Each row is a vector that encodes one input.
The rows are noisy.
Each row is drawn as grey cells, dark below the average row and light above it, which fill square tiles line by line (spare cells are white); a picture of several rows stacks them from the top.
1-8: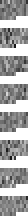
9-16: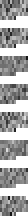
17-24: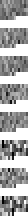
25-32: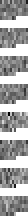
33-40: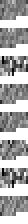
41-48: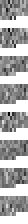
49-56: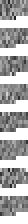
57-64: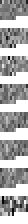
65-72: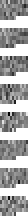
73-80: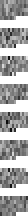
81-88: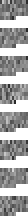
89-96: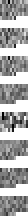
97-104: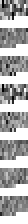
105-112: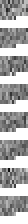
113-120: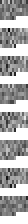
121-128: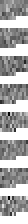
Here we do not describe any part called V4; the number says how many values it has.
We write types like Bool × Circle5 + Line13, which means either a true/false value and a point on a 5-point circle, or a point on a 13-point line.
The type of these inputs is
List2(Bool × Line5 × V4).
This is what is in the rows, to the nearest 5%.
All of them are lists of up to two items, each a point on a 5-point line, a true/false value and a value of V4: about 5% are empty, 30% hold one and 65% two.
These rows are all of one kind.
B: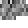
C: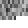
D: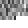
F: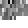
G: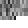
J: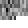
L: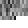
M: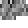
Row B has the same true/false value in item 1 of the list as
F and M.
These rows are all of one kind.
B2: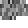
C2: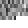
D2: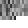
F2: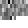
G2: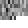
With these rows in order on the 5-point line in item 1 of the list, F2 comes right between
D2 and G2.
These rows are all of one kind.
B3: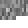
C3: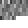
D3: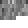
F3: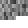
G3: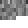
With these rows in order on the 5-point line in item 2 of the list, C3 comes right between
D3 and F3.
